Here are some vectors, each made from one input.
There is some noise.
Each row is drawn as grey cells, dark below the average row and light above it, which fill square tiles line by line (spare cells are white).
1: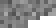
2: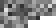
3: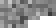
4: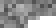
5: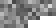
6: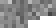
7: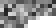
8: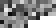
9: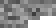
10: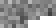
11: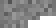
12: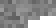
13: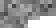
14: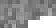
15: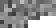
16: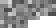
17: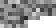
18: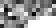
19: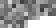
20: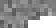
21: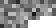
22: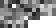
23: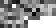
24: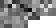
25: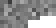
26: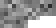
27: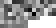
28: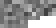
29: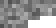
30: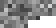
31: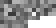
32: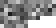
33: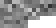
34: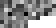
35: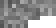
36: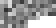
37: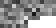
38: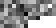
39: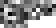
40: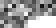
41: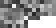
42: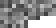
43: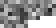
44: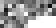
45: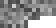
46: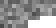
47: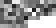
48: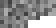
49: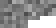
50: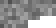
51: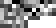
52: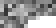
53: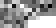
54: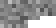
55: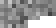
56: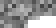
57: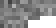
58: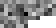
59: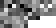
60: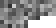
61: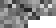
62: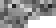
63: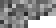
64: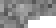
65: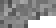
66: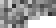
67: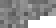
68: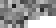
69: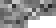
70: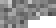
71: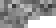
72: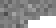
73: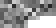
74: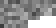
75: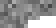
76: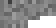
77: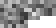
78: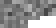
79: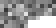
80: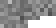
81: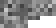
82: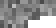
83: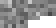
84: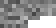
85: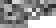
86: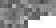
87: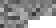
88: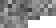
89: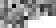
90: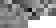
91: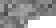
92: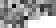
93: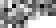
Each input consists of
either a point on a 4-point line, or a point on a 5-point line and a true/false value.
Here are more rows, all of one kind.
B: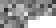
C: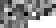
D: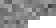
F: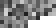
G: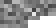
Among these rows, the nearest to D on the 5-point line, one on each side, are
C and G.
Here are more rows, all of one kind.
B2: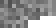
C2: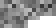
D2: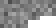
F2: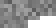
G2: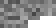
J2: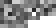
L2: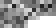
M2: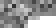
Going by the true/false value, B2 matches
G2 and M2.
